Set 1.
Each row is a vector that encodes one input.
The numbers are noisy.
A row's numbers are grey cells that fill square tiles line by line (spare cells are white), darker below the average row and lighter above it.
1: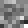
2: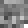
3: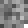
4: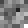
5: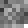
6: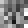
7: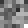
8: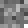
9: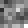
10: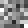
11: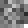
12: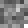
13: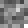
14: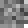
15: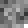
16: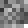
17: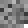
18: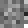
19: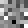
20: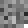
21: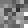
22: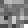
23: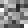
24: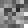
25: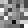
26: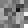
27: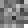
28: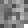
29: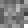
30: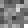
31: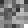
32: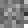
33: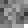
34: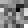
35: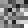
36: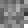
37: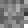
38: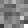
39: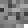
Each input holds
a point on an 8-point line.
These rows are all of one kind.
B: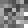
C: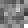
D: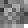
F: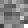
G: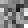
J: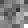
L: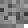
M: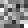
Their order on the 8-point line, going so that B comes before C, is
M, G, B, J, F, L, D, C.
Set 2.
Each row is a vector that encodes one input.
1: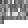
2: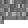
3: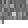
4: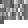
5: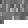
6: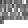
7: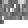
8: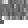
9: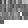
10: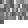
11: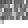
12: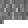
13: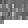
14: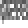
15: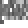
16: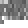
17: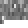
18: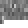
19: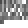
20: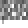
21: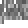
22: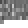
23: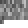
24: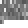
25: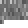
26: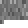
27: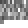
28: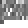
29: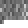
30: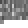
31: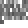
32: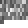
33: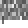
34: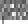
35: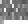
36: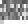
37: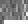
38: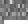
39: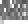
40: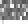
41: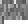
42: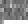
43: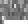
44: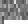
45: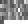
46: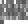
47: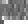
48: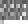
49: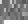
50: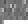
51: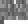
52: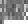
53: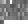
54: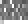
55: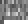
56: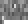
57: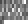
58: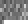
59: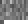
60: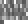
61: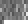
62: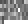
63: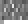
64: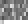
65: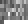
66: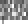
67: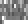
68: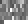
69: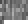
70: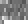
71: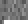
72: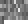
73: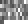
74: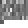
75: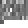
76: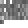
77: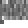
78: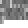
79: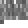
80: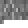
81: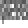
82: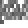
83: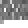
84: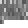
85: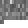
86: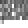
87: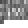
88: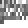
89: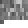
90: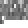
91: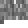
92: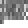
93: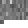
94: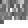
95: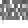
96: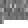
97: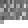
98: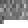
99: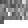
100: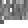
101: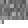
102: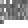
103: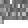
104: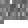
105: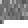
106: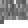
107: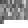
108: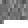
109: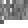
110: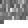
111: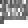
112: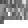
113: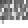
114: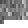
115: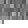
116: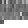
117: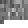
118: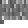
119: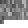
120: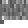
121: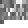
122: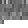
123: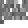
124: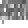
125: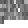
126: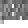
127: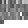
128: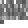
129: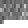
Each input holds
one of 7 labels.
